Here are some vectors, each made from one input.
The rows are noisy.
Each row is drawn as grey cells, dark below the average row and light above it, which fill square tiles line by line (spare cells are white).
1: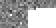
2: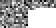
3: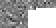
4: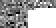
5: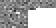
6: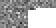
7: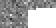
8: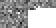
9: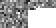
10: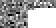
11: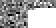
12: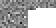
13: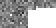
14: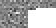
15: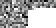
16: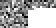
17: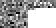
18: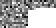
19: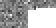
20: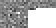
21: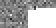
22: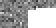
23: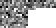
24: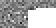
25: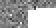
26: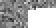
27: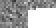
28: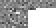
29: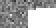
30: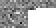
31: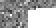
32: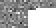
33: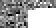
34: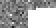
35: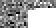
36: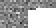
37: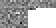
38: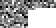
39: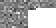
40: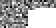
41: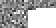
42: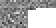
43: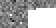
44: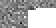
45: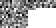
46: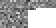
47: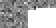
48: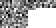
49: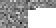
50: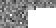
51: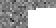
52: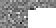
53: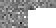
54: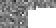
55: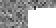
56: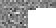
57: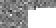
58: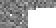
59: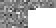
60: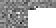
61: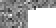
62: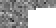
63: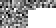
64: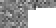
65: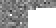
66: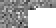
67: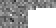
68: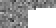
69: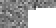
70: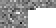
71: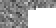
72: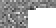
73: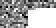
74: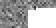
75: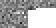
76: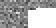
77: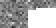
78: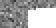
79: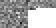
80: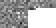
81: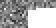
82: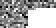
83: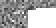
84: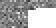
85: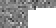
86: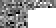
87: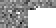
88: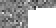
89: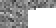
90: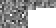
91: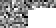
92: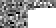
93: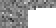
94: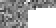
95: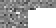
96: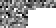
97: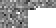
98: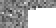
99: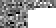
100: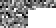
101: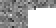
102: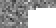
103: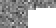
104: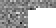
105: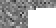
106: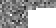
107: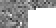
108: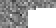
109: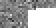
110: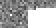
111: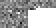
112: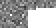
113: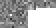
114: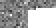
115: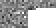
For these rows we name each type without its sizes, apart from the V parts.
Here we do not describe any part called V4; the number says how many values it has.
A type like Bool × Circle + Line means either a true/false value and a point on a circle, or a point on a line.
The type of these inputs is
Line + List(Label × V4).
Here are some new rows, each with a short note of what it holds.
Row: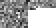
a list of one item
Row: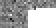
a list of two items
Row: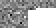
a list of one item
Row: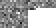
a list of one item
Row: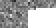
a list of two items
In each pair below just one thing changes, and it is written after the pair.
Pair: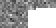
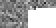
the value of V4 in item 1 of the list
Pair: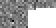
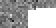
the value of V4 in item 2 of the list
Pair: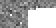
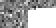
the label in item 2 of the list
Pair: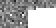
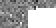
the label in item 2 of the list
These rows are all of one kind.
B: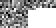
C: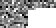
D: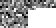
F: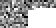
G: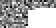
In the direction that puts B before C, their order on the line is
B, D, C, F, G.
